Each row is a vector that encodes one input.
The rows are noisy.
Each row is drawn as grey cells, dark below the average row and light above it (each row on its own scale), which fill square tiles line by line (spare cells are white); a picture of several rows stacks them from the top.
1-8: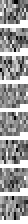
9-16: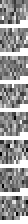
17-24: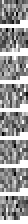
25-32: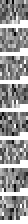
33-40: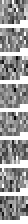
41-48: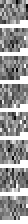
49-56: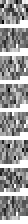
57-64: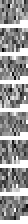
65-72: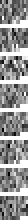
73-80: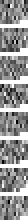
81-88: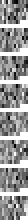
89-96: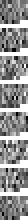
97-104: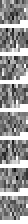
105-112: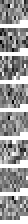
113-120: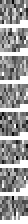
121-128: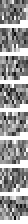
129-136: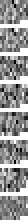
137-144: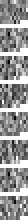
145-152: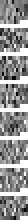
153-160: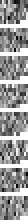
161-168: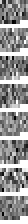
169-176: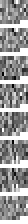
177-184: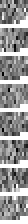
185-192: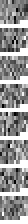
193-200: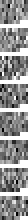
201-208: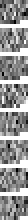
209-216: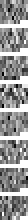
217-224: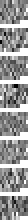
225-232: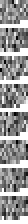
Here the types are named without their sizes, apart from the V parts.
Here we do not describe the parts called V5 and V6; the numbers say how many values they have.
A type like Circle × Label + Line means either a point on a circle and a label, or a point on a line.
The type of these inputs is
(Bool × Bool × Bool × Bool + V6) × Label + V5.
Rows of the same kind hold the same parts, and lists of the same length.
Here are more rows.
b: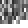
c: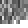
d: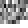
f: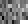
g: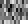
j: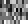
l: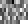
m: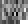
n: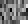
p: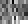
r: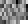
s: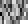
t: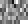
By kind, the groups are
b, c, m
d, f, g, j, l, n, p, s, t
r

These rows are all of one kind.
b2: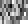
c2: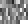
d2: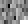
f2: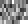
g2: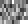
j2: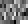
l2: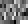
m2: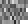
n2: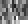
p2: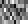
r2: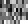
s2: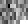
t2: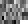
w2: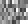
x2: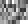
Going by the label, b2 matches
f2, g2, w2 and x2.
